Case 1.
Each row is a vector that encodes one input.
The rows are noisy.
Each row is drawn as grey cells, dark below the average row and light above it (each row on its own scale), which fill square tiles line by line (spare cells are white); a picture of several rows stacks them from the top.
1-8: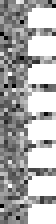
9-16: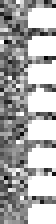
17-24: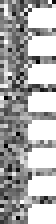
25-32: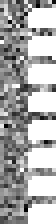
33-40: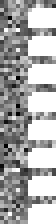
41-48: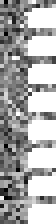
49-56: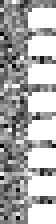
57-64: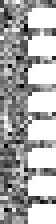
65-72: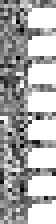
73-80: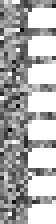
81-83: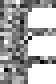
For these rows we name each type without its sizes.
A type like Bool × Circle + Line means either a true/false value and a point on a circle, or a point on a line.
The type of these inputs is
List(Circle).
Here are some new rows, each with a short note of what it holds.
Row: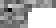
a list of two items
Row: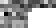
the empty list
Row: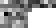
the empty list
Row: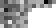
a list of two items
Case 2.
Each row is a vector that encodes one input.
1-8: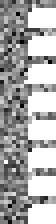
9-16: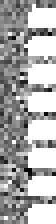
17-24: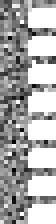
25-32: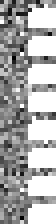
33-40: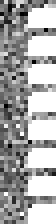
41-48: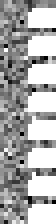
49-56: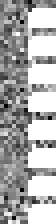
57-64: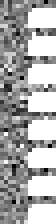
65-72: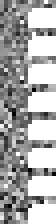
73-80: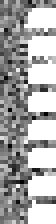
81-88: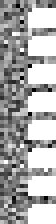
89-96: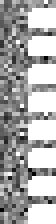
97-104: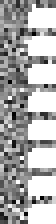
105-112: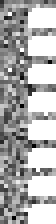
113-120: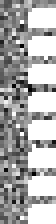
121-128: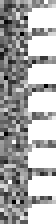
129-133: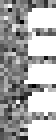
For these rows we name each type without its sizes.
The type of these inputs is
(Circle + Unit) × Label.
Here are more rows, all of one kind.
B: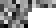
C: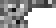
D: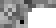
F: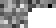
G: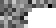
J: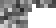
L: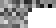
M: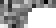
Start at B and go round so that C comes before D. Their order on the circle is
B, C, M, G, L, J, F, D.
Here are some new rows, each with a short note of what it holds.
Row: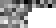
a point on a circle and a label
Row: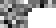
a point on a circle and a label
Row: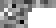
a point on a circle and a label
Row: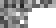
a label
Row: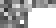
a label
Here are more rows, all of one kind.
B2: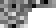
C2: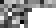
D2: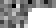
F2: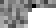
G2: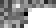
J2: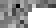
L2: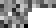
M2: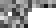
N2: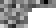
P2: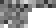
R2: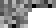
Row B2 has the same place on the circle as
F2, N2, P2 and R2.
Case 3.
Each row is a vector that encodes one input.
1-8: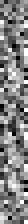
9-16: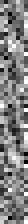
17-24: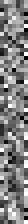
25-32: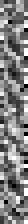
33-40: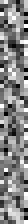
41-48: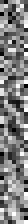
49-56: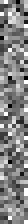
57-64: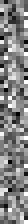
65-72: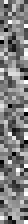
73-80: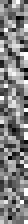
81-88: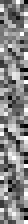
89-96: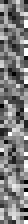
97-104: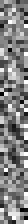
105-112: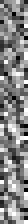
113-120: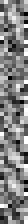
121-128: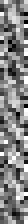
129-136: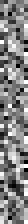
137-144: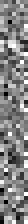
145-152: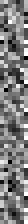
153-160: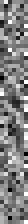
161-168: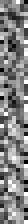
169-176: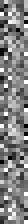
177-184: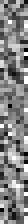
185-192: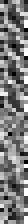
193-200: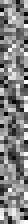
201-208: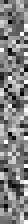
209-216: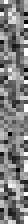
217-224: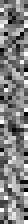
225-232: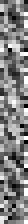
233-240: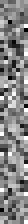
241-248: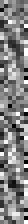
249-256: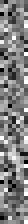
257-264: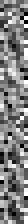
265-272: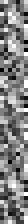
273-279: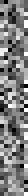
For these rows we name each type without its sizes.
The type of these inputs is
Bool × Circle + Unit.
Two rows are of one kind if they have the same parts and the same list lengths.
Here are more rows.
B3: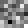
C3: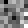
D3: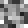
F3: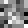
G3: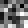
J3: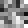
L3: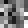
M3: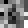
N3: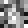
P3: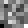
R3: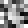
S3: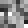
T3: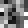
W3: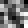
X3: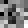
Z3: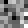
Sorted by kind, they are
B3, D3, F3, G3, J3, L3, M3, N3, P3, R3, T3, W3, X3
C3, S3, Z3

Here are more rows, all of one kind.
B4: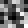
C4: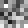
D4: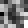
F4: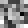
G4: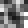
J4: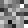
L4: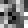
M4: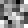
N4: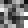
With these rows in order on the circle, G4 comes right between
F4 and L4.
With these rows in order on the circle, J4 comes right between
B4 and L4.
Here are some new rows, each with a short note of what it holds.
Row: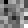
a fixed value
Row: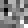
a fixed value
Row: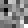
a fixed value
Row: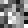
a point on a circle and a true/false value
